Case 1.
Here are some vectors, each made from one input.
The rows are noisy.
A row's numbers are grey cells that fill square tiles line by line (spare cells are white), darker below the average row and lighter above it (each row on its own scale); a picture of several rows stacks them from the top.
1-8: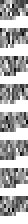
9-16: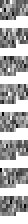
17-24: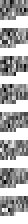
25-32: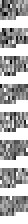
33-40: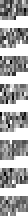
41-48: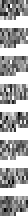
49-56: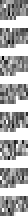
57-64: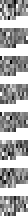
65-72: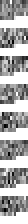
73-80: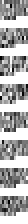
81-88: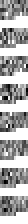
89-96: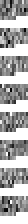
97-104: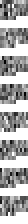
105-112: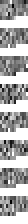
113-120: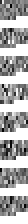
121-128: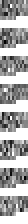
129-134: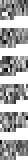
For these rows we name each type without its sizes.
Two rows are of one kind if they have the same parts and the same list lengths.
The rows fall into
2 kinds.
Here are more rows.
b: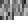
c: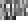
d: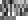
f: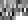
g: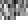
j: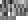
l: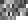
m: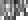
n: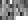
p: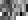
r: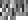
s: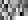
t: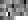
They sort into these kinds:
b, f, l, n, r, s, t
c, d, g, j, m, p

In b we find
a point on a circle and a point on a line.
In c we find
three true/false values.
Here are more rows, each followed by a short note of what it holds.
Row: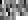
a point on a circle and a point on a line
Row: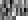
three true/false values
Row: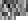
three true/false values
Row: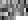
a point on a circle and a point on a line
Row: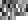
three true/false values
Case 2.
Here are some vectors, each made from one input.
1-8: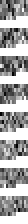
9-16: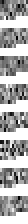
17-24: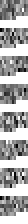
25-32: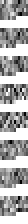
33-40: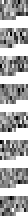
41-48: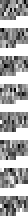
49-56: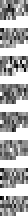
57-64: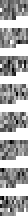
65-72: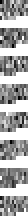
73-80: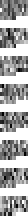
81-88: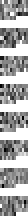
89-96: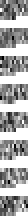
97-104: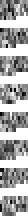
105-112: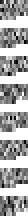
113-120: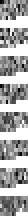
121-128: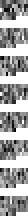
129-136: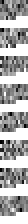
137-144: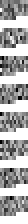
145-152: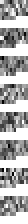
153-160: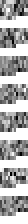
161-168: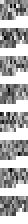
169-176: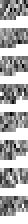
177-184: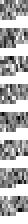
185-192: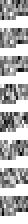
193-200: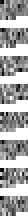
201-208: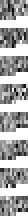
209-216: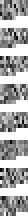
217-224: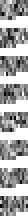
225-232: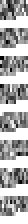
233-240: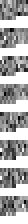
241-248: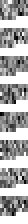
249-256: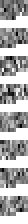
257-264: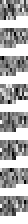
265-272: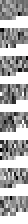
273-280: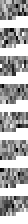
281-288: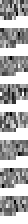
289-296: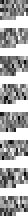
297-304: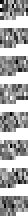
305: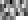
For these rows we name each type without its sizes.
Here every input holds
either three true/false values, or a list of points on a circle.
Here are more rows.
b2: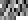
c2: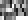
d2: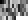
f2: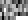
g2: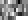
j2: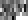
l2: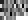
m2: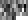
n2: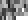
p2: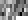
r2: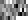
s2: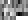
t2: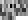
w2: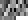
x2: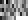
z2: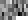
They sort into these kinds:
b2, w2
c2, t2
d2, j2, l2, m2, n2, x2
f2, g2, p2, r2, s2, z2

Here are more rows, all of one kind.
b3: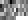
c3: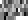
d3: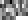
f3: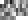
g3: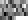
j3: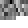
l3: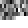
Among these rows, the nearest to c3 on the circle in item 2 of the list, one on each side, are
g3 and l3.
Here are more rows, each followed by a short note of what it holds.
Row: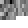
a list of two items
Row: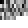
three true/false values
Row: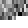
a list of one item
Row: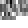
a list of two items
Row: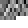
the empty list
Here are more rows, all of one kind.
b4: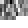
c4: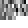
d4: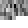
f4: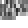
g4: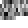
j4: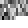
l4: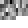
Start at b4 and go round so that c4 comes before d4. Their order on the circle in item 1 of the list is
b4, l4, j4, g4, c4, d4, f4.
